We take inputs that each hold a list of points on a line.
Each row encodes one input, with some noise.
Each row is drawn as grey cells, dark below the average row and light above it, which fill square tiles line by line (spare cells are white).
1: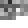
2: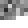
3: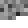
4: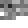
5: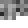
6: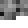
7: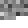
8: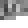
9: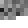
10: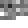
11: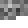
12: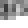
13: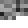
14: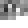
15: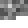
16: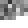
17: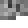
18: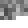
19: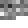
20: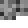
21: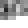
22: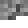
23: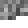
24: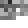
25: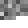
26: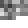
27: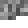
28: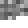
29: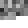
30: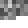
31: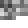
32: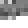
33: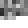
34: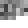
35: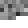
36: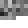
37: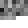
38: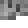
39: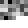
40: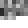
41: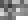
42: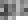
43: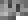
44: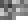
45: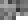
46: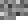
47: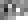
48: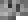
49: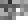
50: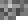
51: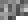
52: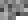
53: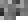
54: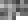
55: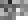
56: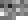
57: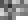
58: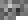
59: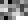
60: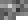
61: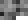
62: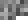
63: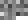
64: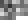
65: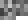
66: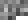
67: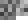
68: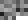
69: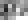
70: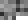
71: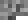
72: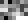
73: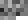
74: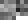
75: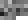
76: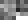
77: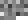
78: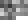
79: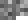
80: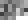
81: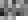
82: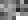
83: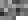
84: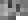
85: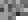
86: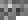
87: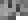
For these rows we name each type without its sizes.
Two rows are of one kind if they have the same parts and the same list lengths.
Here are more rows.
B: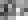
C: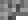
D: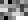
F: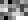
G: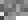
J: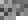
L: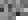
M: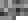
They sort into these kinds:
B, G, J, M
C, L
D, F

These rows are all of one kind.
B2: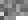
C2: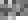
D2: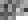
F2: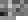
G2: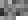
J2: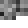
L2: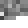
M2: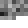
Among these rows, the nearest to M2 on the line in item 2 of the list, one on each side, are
F2 and G2.
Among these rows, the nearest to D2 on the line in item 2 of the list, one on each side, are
G2 and J2.
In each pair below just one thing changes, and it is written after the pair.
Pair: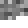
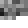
the place on the line in item 1 of the list
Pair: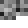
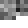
the place on the line in item 2 of the list
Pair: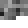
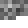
the place on the line in item 2 of the list
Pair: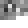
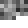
the place on the line in item 1 of the list
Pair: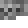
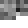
the place on the line in item 1 of the list
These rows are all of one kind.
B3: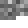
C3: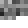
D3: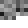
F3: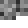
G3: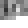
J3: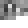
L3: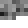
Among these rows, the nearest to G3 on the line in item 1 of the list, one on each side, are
B3 and J3.
